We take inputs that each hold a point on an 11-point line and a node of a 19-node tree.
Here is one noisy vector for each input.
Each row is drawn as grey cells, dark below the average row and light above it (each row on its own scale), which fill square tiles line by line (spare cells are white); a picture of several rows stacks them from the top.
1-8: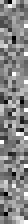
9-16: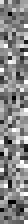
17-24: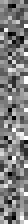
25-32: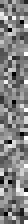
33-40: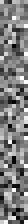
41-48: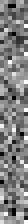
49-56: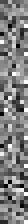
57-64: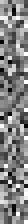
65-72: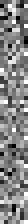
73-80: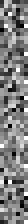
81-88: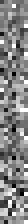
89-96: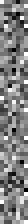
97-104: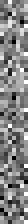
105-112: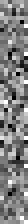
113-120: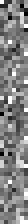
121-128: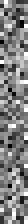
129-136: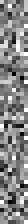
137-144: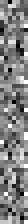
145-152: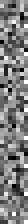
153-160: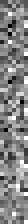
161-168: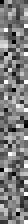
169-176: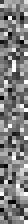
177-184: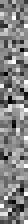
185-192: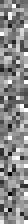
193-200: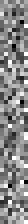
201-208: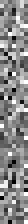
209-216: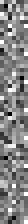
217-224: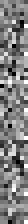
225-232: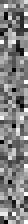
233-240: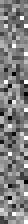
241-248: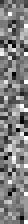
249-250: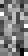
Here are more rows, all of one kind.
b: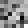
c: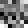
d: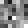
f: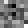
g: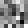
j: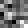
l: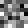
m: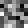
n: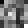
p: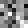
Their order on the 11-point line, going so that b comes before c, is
m, l, d, b, g, f, c, n, p, j.
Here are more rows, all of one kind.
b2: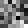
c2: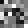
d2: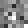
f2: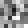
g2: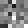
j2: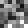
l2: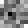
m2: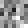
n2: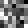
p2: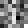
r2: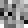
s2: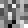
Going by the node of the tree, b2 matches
d2, g2, n2 and p2.
